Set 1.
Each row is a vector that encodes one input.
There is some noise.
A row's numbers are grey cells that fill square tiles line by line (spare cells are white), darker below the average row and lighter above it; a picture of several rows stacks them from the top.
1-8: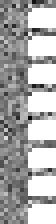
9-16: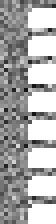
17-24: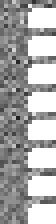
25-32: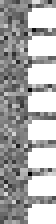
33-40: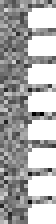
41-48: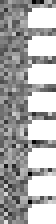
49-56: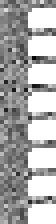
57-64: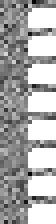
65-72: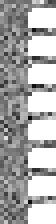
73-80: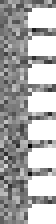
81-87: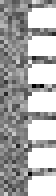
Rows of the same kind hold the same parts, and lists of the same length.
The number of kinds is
2.
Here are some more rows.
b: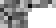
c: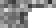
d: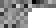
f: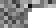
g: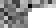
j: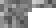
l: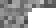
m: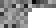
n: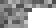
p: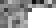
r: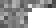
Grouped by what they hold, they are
b, c, d, j, l, m, r
f, g, n, p

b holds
a point on an 8-point circle and a point on a 7-point line.
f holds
a point on a 7-point line.
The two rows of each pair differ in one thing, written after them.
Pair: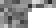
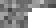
the place on the 7-point line
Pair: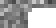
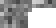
the place on the 8-point circle
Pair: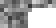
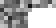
the place on the 7-point line
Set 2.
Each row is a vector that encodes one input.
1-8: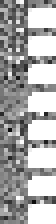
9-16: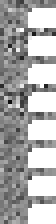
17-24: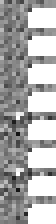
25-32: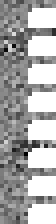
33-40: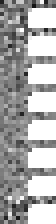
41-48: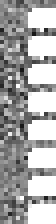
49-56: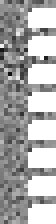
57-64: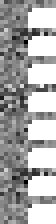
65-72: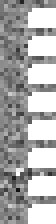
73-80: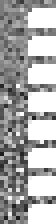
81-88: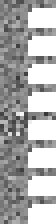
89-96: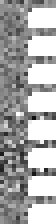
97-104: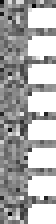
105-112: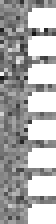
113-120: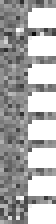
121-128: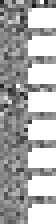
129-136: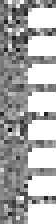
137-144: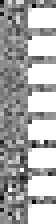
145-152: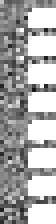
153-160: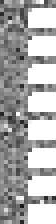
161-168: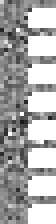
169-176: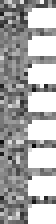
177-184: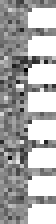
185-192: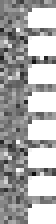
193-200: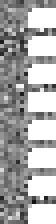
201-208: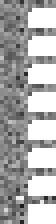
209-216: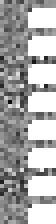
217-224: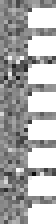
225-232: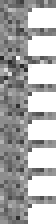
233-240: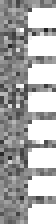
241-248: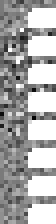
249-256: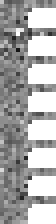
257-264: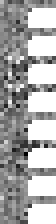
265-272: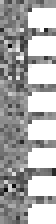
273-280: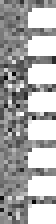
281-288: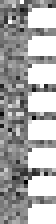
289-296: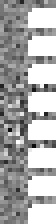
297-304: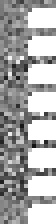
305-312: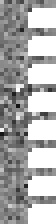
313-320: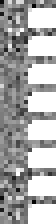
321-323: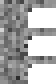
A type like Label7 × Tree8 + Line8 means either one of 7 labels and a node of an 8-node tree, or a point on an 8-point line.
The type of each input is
Bool × Bool × Bool × Bool + Circle17 + Unit.
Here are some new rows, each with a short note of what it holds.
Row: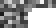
a point on a 17-point circle
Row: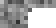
four true/false values
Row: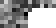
a fixed value
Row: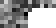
a fixed value
